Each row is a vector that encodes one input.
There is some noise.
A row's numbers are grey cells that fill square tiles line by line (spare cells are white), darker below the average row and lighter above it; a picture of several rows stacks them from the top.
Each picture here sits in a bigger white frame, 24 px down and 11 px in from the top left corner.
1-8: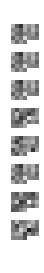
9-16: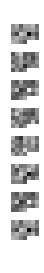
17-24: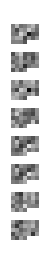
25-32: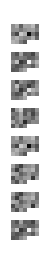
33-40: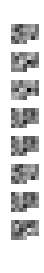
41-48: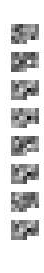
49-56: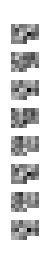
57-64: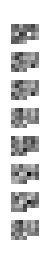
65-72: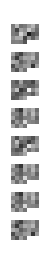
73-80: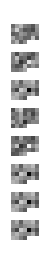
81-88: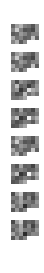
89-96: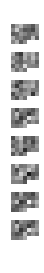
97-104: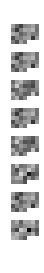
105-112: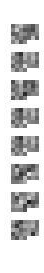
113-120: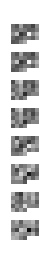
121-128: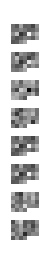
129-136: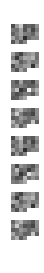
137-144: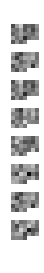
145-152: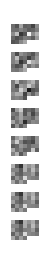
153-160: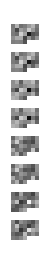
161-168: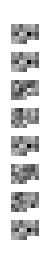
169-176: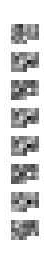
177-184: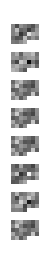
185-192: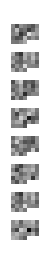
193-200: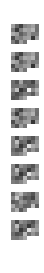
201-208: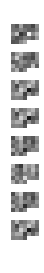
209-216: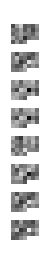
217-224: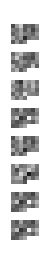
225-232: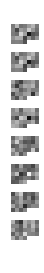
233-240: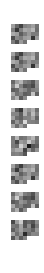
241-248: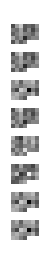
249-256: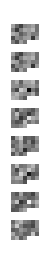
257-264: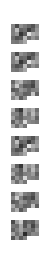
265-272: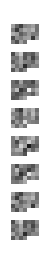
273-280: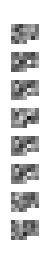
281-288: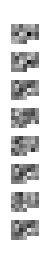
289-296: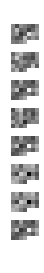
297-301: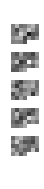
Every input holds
three true/false values.
